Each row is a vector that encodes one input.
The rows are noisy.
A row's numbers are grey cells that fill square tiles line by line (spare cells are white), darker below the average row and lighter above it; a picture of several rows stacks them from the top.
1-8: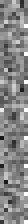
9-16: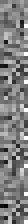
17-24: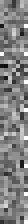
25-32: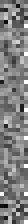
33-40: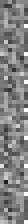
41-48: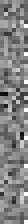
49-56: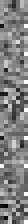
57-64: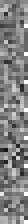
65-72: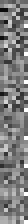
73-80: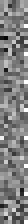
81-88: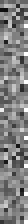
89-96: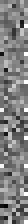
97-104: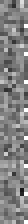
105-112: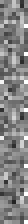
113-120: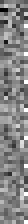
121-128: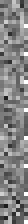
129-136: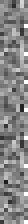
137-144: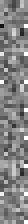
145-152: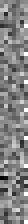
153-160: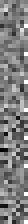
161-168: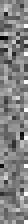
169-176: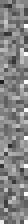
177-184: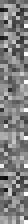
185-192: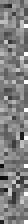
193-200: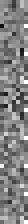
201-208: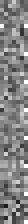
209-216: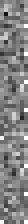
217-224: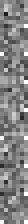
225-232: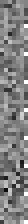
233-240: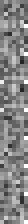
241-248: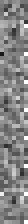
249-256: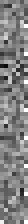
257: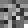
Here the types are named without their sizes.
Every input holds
either a point on a line, or four true/false values.
